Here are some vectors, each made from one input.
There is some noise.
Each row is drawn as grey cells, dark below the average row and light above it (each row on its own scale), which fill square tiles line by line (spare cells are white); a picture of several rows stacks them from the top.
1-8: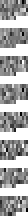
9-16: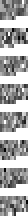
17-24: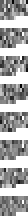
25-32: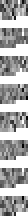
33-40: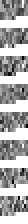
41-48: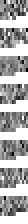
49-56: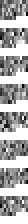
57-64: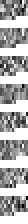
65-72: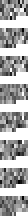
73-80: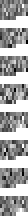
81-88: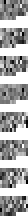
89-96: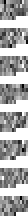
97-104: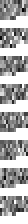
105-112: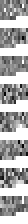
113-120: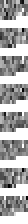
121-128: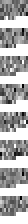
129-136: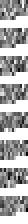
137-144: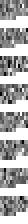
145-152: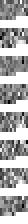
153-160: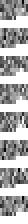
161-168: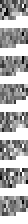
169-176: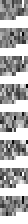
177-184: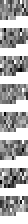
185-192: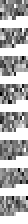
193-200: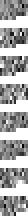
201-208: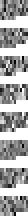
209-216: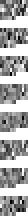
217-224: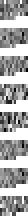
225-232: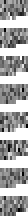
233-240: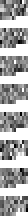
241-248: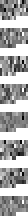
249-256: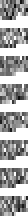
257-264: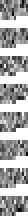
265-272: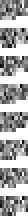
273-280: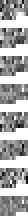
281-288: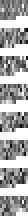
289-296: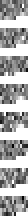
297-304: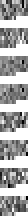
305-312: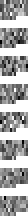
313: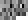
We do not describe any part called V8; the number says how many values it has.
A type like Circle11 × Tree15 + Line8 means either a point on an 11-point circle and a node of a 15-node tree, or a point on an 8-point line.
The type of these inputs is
Label7 × (Tree11 + V8) + Unit.
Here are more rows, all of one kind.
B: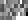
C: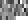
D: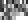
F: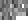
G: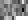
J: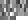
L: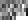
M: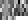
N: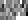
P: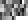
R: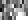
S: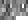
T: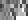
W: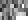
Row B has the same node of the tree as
C, L, M and T.
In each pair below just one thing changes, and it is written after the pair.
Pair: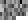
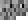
the label
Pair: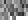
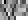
the value of V8
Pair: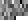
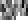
the label
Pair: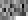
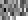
the label
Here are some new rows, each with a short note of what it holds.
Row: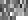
one of 7 labels and a node of an 11-node tree
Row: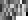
one of 7 labels and a node of an 11-node tree
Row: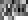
one of 7 labels and a node of an 11-node tree
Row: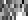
one of 7 labels and a node of an 11-node tree
